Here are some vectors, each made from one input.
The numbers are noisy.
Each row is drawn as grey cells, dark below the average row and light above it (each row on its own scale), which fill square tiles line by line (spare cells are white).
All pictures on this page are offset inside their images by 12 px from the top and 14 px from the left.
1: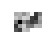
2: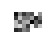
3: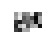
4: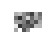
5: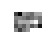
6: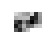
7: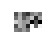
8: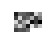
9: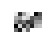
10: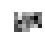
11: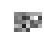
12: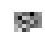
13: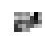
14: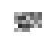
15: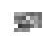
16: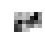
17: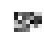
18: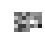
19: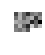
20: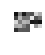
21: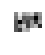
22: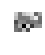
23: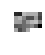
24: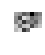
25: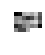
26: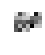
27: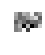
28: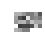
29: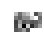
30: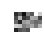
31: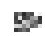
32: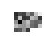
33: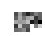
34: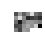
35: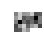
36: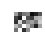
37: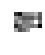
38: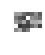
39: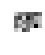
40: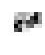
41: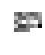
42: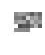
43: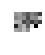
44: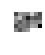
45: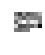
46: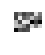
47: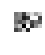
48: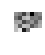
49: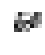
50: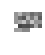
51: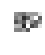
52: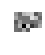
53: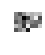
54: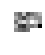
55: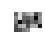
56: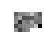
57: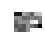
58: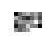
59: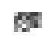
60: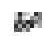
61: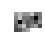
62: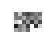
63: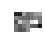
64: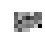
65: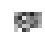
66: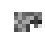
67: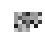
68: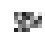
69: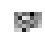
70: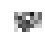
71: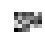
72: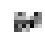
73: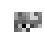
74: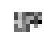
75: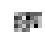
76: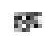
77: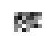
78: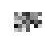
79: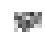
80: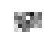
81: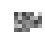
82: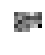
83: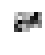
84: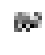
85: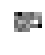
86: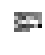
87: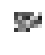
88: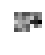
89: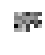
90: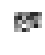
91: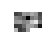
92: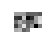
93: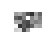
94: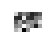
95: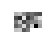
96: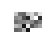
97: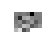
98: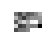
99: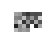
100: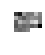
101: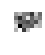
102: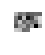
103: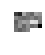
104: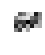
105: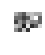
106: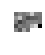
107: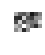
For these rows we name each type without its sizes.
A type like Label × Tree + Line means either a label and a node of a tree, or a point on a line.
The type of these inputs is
Circle.
